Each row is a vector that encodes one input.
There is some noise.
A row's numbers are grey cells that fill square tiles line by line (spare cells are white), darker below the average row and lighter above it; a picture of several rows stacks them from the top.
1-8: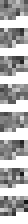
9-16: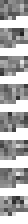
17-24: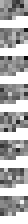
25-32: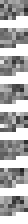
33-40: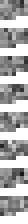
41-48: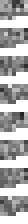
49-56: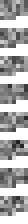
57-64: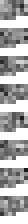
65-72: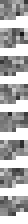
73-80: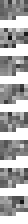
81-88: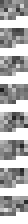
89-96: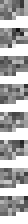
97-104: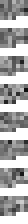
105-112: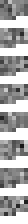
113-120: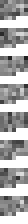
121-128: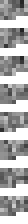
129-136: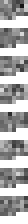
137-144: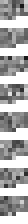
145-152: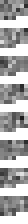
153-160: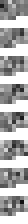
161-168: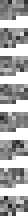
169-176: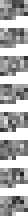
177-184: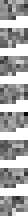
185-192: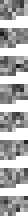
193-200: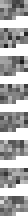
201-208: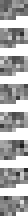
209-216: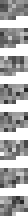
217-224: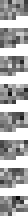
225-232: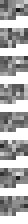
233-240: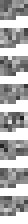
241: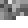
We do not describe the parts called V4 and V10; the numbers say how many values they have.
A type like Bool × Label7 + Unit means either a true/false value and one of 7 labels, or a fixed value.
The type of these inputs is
Bool × Bool × Bool × Line8 + (Line5 + V4) × V10.
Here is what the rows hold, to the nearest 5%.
About 35% of them hold a point on an 8-point line and three true/false values. The rest hold a value of V10, together with either a point on a 5-point line, or a value of V4.
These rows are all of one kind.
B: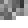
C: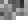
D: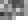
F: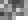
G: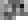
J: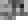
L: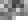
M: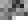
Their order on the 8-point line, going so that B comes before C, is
B, G, F, D, C, J, L, M.
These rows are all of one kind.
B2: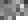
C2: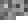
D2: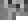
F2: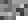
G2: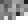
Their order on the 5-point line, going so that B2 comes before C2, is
D2, B2, G2, C2, F2.
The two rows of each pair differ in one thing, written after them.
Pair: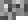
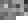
the place on the 5-point line
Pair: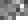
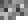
the value of V10
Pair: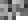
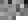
the place on the 5-point line
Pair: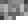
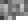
the place on the 5-point line
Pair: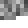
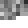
the place on the 5-point line
